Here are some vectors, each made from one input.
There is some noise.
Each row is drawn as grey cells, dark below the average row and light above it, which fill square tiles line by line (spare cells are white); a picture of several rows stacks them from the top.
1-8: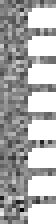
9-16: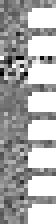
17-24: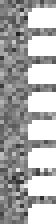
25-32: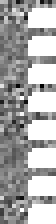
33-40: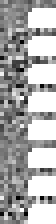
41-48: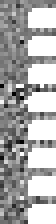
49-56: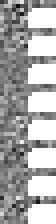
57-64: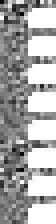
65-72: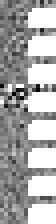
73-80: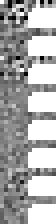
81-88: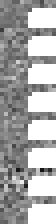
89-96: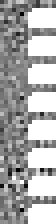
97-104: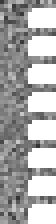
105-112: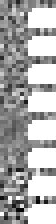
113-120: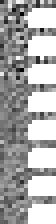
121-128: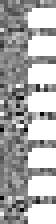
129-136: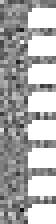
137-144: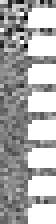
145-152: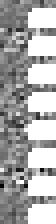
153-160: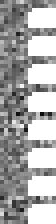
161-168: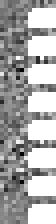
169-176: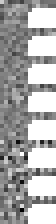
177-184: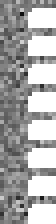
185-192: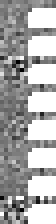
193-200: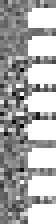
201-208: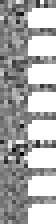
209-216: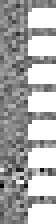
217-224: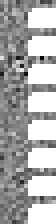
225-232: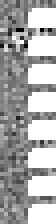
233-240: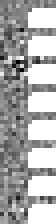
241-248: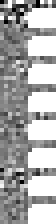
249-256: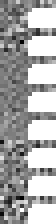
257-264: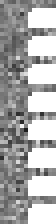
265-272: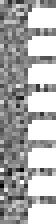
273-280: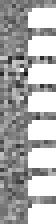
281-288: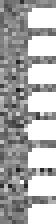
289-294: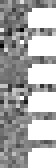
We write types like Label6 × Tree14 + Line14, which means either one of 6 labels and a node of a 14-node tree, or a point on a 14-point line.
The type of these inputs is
Tree19.
